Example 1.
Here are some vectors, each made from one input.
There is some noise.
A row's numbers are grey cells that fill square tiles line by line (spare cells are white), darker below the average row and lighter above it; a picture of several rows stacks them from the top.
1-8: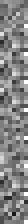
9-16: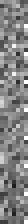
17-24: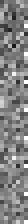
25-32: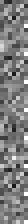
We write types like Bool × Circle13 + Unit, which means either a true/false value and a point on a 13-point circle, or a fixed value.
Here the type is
Line7.
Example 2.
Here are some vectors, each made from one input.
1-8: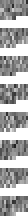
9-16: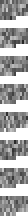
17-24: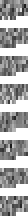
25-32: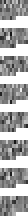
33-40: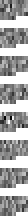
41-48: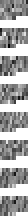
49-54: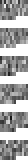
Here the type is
Label8.
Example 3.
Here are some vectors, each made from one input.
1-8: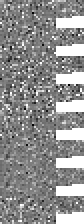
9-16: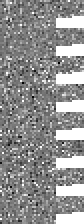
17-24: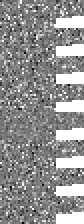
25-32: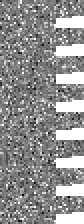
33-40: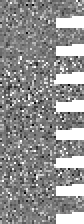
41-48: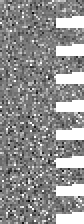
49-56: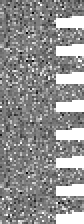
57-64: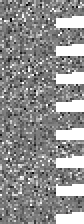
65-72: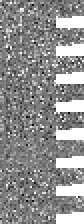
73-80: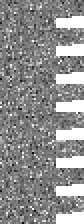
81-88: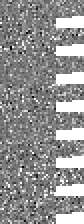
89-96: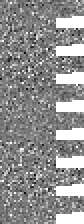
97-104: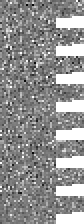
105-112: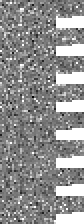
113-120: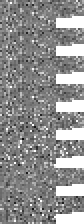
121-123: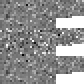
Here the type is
Tree13.
